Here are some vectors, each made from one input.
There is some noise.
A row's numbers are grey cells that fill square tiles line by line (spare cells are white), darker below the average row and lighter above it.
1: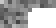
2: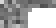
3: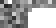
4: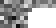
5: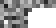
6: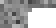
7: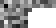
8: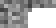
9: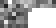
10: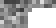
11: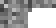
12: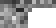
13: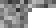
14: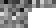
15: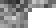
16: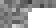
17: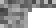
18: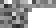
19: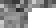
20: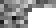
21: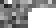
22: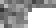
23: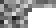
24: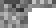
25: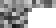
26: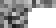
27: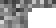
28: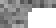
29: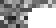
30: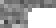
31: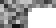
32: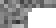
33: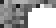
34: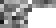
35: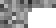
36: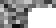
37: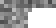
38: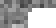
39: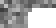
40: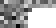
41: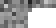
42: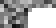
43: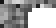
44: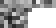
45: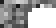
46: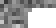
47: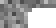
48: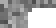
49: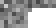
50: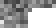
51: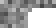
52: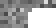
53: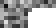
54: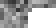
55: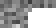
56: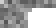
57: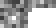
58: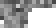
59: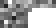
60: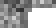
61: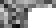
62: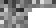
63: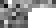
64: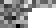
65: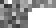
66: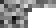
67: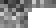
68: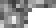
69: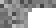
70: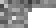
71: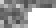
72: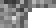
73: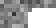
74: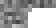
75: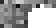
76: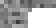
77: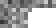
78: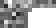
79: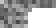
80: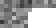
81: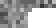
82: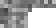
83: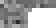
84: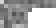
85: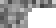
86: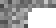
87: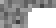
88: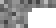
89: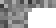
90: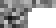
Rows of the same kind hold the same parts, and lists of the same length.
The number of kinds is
2.
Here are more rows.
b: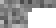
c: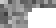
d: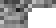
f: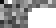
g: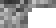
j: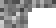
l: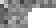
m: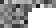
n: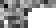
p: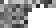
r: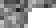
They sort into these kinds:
b, c, d, g, j, l, r
f, m, n, p

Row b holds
a point on a 3-point line, a point on a 7-point line and a true/false value.
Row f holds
one of 8 labels.
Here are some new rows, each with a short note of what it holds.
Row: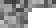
a point on a 3-point line, a point on a 7-point line and a true/false value
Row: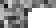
one of 8 labels
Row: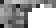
one of 8 labels
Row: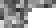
a point on a 3-point line, a point on a 7-point line and a true/false value
